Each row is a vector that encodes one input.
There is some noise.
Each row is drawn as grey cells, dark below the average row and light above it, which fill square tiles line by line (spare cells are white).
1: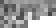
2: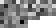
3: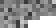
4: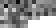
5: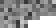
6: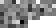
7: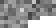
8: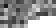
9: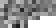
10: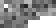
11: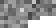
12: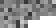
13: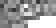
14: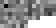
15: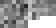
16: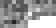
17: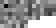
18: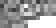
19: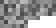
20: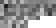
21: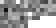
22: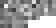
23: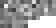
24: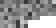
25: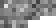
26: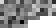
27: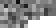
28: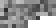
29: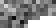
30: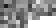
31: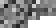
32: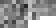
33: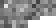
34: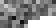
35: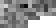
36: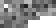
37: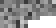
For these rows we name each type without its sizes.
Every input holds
a point on a line, together with either a fixed value, or three true/false values.
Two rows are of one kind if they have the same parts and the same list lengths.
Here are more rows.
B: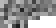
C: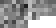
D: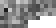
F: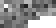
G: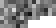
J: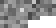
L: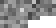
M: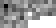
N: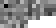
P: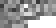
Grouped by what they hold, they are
B, C, D, F, G, M, N
J, L, P

